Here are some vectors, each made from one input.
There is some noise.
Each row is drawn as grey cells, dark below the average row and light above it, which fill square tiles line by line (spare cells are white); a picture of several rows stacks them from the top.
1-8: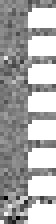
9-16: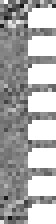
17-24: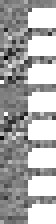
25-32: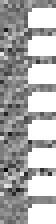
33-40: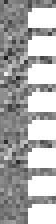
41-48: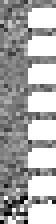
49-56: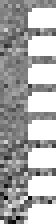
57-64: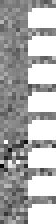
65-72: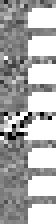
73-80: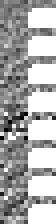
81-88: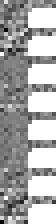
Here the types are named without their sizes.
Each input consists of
a point on a line, together with either a fixed value, or a node of a tree.
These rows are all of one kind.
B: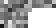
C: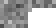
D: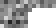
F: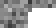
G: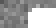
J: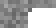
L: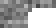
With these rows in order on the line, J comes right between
D and F.
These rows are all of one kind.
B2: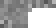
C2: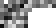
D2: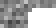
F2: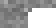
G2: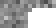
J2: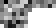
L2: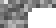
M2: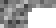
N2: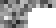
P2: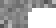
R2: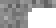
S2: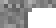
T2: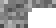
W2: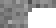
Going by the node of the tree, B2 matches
D2, F2, J2 and W2.
